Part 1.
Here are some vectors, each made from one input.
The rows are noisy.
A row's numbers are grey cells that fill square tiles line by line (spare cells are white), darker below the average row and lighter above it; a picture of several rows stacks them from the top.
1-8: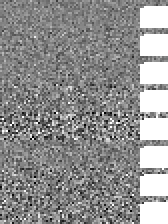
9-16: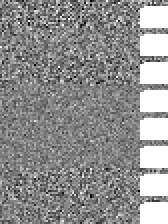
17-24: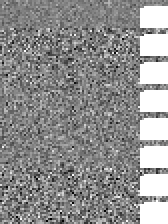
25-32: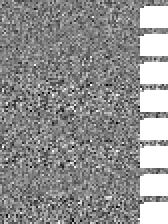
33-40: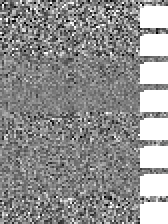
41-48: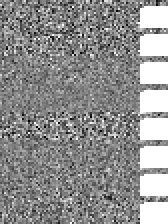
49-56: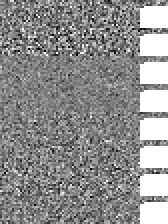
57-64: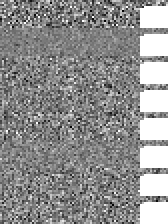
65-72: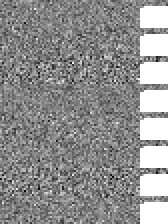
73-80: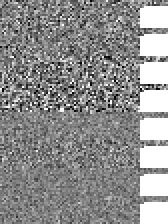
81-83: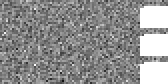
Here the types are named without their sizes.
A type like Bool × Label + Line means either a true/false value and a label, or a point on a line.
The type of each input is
Bool × Bool × Bool × Bool + Line.
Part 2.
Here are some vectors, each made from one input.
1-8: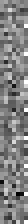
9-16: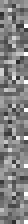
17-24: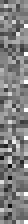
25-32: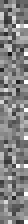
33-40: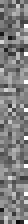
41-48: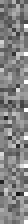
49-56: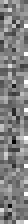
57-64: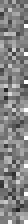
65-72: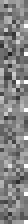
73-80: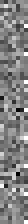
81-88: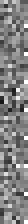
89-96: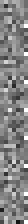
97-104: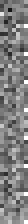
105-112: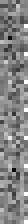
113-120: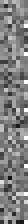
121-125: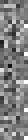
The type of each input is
Bool × Circle8.
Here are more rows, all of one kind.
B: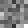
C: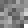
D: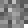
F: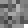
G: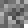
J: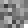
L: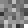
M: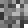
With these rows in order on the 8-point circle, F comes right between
B and M.
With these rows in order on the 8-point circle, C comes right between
G and J.
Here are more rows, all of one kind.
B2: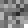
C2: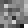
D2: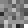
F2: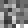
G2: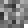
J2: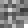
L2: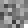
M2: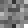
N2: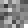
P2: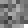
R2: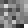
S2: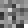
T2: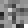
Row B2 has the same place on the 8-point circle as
J2, S2 and T2.
